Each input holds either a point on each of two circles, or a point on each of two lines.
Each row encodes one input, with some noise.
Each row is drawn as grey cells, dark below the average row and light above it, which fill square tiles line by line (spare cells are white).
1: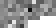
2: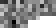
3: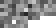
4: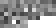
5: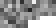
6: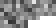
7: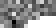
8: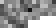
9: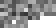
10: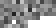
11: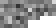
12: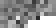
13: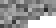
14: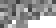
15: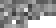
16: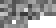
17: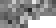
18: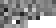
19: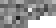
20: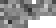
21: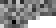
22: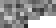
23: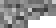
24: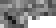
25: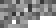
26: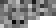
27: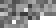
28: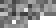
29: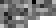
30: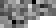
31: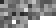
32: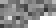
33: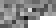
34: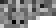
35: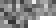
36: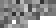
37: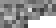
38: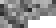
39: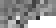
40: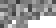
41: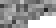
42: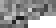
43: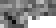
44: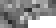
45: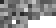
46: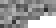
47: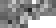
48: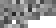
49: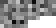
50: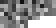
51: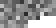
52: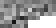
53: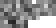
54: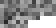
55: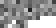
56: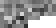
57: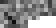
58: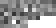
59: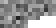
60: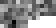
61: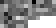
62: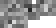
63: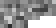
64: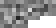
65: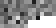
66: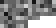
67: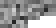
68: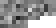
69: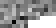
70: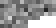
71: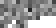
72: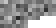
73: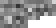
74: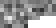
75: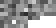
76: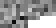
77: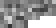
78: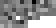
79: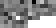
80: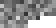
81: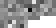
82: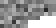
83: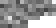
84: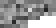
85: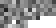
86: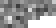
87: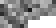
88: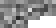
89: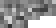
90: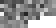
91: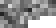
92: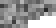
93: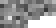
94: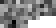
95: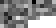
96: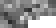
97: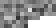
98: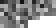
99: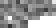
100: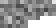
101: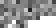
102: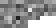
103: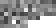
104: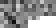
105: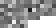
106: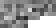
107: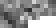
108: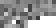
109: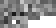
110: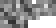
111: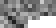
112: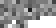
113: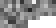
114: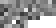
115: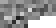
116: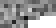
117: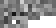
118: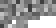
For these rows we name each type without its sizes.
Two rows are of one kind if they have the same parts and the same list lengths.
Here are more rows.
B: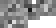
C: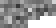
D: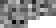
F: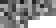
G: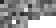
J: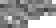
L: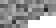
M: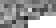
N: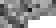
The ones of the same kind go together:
B, D, F, G, N
C, J, L, M

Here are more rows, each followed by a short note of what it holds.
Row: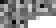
a point on each of two circles
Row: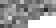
a point on each of two lines
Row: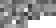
a point on each of two circles
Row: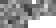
a point on each of two circles
